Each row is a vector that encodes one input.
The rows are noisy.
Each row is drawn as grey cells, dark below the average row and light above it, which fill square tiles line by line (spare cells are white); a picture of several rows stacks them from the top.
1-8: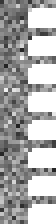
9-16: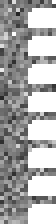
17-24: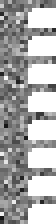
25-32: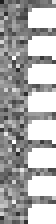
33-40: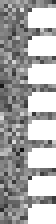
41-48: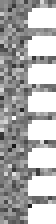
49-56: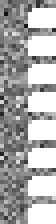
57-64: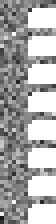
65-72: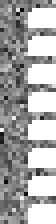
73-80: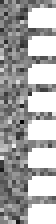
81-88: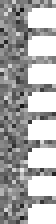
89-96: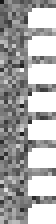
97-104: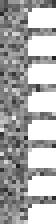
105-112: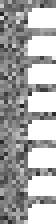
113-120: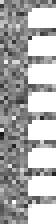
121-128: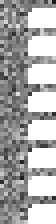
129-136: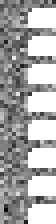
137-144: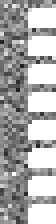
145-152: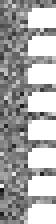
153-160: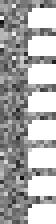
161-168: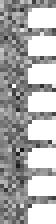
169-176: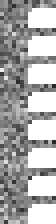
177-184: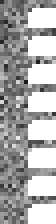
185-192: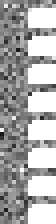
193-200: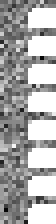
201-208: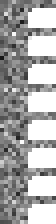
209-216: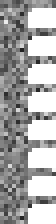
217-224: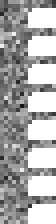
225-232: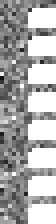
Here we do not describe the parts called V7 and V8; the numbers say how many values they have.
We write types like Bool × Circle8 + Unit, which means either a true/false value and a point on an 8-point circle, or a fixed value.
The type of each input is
Label12 × (Tree10 × V7 × V8 + Unit).
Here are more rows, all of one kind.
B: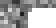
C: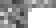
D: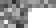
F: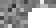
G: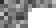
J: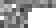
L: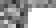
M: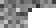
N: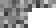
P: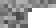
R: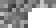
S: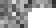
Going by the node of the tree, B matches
G, N and P.
